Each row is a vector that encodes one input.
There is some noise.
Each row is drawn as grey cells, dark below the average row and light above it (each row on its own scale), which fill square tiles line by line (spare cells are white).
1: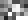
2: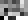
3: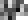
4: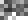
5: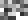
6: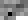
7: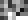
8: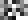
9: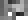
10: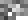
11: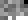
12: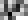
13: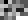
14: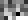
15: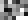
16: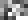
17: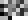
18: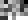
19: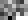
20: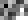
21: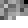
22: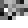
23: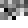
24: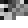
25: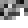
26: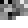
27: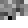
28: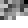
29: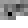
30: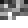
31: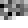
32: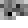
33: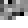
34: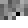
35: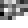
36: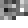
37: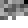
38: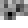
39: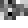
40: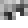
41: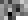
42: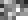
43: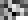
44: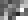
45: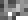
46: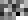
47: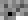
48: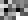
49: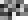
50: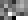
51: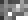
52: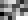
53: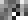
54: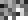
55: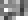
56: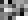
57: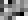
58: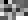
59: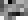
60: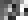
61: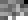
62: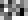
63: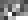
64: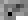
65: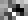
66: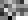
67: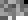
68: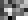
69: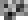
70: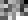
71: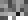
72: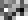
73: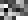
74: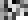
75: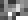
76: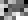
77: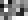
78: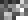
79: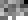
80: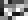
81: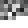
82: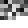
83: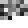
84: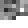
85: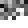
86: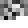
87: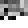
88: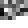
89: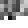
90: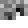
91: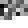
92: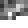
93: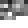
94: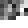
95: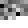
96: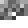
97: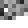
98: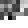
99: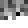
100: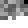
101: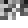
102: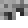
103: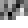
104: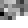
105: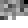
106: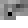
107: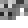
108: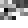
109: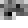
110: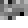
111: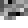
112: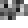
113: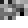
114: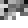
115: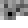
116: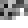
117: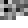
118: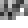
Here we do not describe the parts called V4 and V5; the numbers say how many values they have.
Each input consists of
a true/false value and a value of V4, together with either a point on a 6-point line, or a value of V5.
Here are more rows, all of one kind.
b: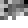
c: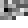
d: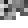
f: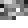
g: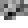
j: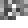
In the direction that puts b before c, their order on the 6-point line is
f, b, c, d, g, j.
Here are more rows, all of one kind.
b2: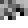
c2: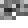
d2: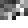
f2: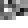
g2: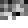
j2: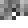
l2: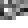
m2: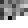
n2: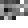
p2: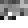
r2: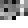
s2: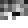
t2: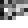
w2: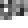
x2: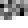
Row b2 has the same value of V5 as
m2, n2, p2 and t2.
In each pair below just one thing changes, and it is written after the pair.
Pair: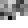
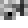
the value of V4
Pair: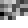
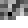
the true/false value
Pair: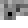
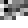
the value of V4
